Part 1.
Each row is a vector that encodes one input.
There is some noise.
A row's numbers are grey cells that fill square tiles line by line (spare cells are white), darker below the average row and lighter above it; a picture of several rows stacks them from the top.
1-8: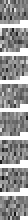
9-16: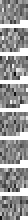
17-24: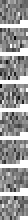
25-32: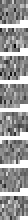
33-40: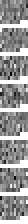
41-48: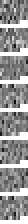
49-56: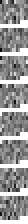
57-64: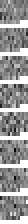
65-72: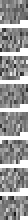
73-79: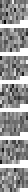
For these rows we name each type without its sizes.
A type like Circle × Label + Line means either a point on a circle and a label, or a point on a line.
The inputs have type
Bool × Tree.
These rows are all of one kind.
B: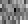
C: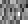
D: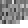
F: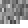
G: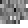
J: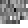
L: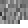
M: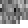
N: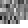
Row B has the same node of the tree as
D and M.
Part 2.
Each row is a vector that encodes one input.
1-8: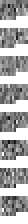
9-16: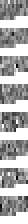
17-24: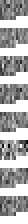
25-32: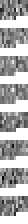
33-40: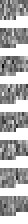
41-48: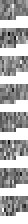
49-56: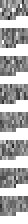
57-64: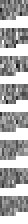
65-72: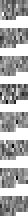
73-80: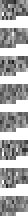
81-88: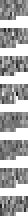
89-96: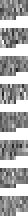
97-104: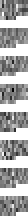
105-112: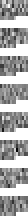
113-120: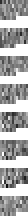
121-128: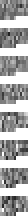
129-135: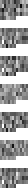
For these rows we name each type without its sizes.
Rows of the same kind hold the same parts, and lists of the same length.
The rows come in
2 kinds.
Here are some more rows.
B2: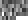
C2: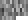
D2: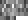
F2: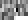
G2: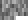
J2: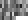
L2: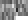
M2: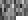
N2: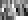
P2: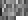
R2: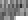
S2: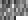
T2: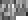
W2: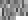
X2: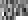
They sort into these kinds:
B2, X2
C2, D2, F2, G2, J2, L2, M2, N2, P2, R2, S2, T2, W2

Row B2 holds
a point on a line.
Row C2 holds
a point on a line and three true/false values.
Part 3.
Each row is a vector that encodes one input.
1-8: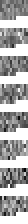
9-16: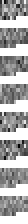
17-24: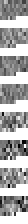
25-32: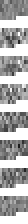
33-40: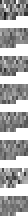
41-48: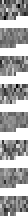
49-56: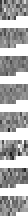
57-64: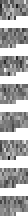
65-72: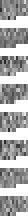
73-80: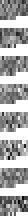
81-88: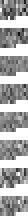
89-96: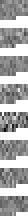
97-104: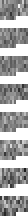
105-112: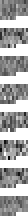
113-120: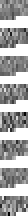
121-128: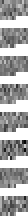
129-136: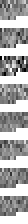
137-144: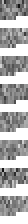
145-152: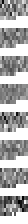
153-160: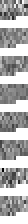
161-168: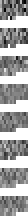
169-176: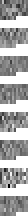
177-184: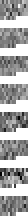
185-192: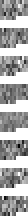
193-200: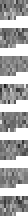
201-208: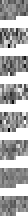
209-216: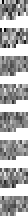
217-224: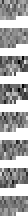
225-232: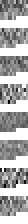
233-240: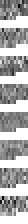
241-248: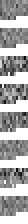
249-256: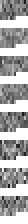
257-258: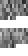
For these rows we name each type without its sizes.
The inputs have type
(Bool × Bool × Bool + Unit) × Label.
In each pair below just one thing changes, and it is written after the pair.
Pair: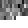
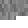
one of the three true/false values
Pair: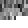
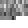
the label
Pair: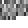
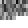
the label
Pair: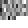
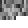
the label
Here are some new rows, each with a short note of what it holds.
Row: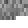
a label and three true/false values
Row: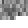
a label
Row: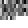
a label and three true/false values
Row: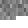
a label
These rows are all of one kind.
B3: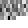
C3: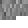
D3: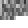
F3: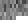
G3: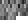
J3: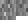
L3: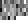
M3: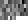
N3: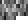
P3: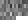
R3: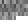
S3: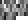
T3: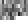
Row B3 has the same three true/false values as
C3, M3 and T3.
